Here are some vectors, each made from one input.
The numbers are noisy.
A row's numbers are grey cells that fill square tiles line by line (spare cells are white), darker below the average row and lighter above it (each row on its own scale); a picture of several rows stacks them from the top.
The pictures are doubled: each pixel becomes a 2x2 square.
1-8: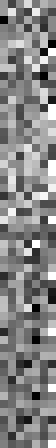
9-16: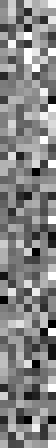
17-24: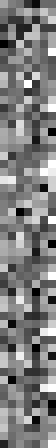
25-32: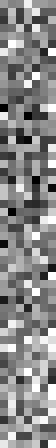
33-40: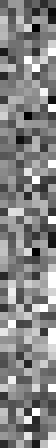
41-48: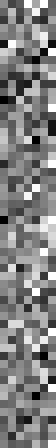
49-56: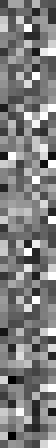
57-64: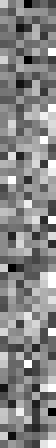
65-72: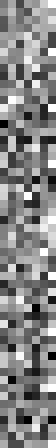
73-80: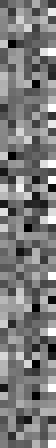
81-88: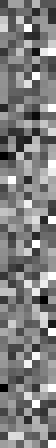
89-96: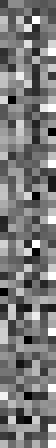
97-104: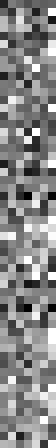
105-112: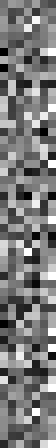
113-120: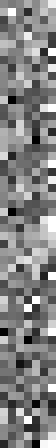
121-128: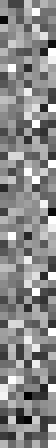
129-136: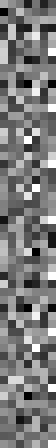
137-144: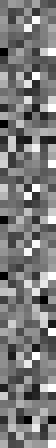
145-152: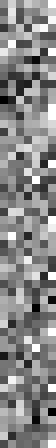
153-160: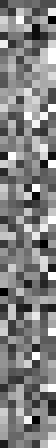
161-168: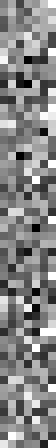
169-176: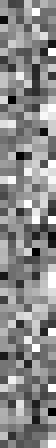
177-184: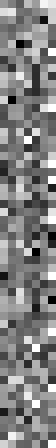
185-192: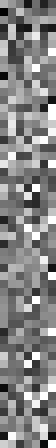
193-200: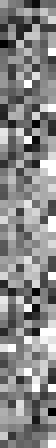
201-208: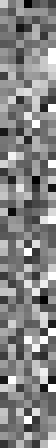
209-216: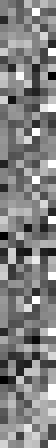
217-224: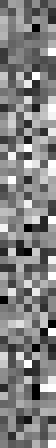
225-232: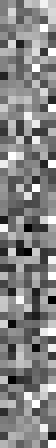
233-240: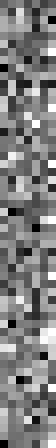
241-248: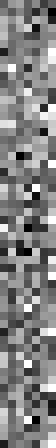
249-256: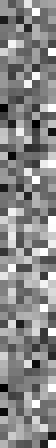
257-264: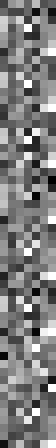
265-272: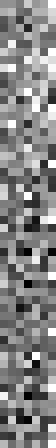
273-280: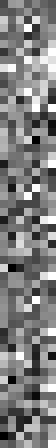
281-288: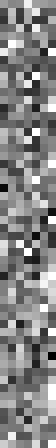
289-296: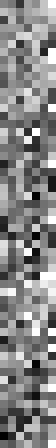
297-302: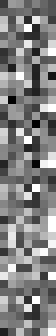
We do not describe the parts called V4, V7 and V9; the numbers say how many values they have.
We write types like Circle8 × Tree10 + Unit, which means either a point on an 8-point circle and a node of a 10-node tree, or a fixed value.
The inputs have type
Bool × V9 + Label6 + (Line6 + V7) × V4.
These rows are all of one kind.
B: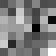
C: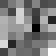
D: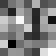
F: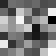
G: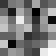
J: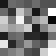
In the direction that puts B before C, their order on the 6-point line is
B, C, D, F, J, G.
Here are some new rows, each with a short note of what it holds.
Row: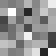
a true/false value and a value of V9
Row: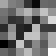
one of 6 labels
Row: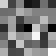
one of 6 labels
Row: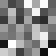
a true/false value and a value of V9
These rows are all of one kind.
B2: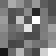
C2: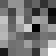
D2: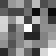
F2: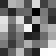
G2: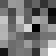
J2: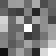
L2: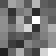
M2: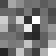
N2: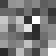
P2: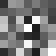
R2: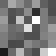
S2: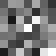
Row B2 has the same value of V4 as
L2, R2 and S2.
